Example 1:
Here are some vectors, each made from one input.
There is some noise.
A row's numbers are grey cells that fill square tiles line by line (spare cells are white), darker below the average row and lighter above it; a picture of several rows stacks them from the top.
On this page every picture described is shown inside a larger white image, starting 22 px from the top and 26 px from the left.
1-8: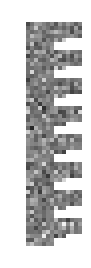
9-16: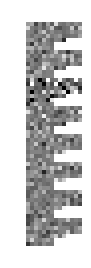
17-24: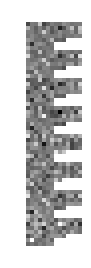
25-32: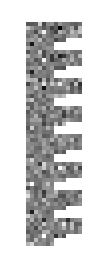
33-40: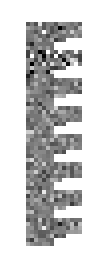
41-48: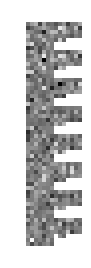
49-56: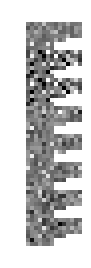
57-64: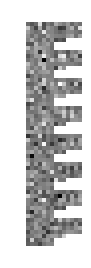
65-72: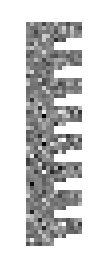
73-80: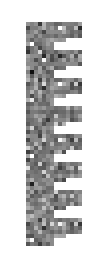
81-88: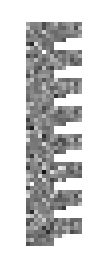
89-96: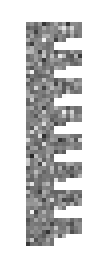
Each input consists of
a list of up to two points on a 6-point line.
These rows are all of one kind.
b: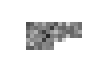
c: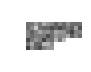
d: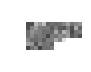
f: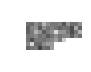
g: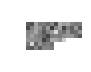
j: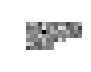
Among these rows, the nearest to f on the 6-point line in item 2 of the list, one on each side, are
c and d.
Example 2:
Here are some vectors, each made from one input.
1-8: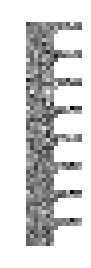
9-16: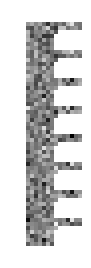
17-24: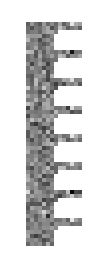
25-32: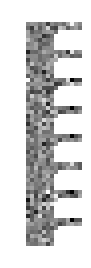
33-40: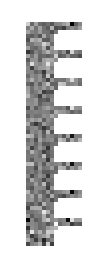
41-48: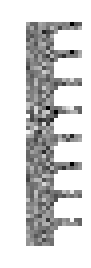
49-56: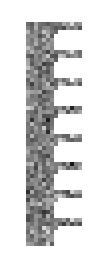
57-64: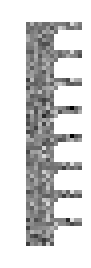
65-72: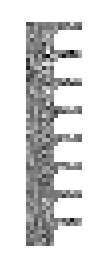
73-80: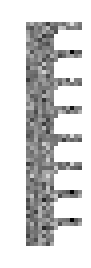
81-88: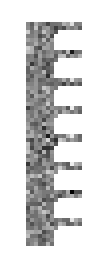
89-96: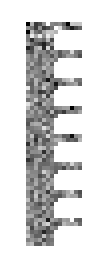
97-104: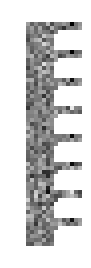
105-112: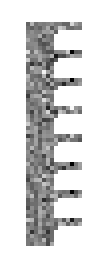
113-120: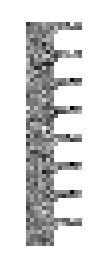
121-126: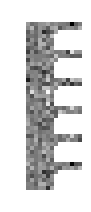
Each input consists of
a point on a 6-point line and a true/false value.
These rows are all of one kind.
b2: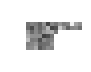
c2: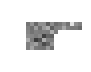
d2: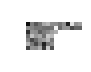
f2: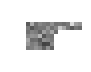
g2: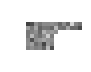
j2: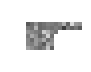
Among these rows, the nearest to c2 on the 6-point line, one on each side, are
d2 and f2.
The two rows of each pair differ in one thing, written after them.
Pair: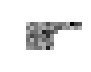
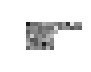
the true/false value
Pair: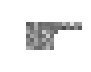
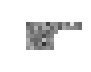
the place on the 6-point line
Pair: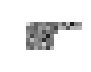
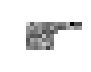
the place on the 6-point line
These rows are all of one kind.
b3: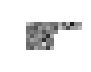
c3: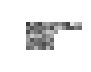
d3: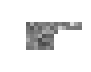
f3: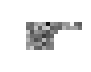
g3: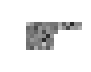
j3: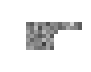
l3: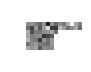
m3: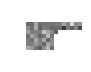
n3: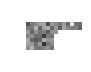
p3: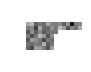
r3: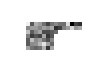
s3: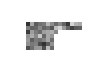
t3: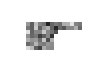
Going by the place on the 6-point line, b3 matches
c3, g3 and l3.
